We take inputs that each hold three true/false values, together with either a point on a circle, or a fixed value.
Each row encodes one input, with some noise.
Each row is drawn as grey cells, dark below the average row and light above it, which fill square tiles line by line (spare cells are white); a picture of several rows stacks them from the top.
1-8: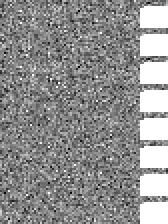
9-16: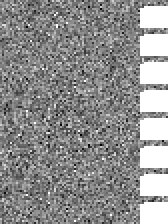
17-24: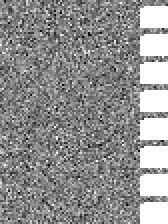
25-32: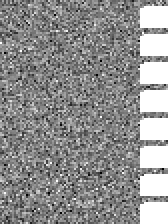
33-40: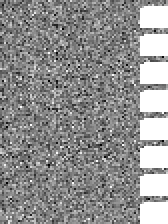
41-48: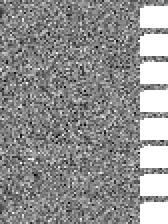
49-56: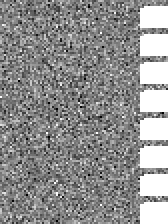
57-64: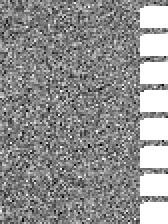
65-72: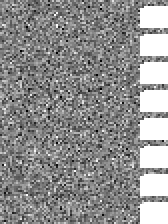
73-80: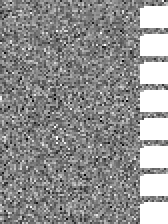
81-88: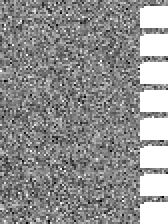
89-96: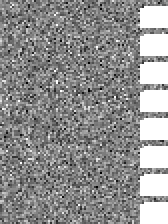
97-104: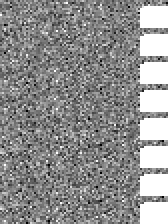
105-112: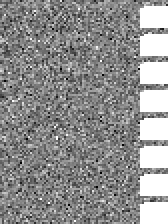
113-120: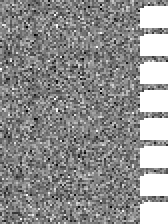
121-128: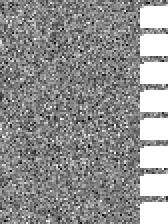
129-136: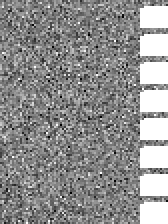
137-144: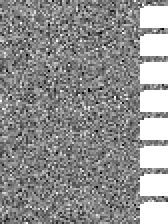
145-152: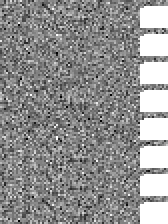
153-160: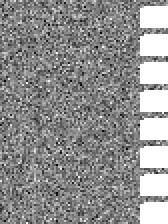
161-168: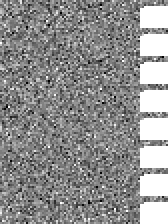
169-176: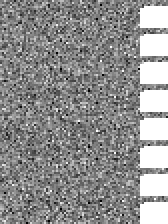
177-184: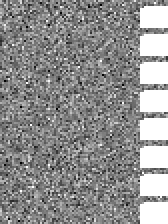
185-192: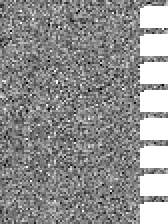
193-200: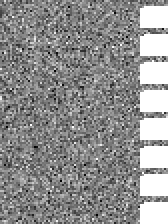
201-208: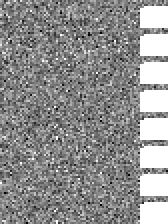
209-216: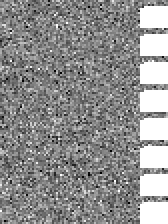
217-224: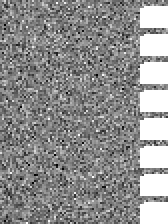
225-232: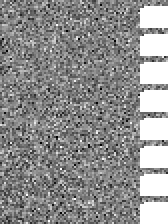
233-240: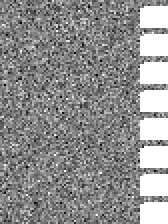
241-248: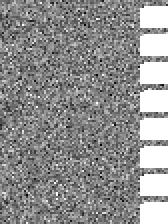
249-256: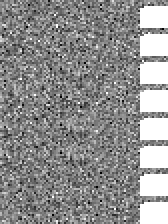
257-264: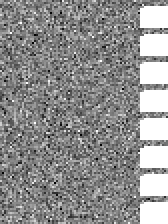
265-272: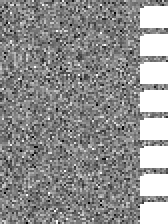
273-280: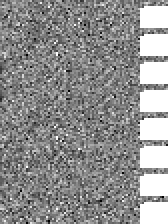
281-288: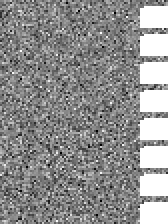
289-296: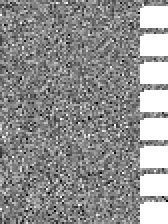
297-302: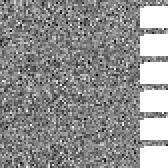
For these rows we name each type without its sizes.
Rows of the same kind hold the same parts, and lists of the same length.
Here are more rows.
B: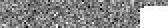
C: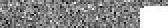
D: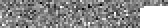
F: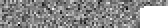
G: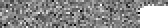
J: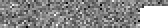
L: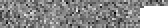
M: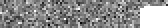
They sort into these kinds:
B, D, J
C, F, G, L, M

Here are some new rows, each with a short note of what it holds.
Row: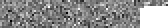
a point on a circle and three true/false values
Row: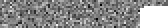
three true/false values
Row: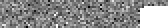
three true/false values
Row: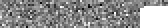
three true/false values
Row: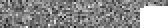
a point on a circle and three true/false values
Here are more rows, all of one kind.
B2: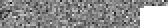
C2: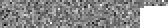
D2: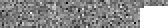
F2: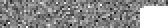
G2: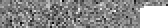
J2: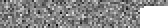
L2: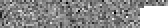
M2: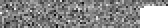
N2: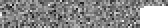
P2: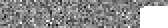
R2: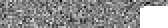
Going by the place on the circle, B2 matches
L2 and R2.
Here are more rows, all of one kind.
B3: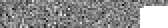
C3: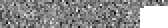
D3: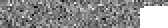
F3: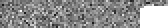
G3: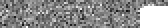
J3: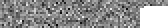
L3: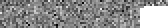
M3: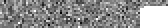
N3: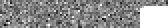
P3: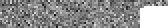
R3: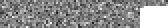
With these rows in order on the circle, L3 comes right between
J3 and P3.
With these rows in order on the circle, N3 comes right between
C3 and G3.
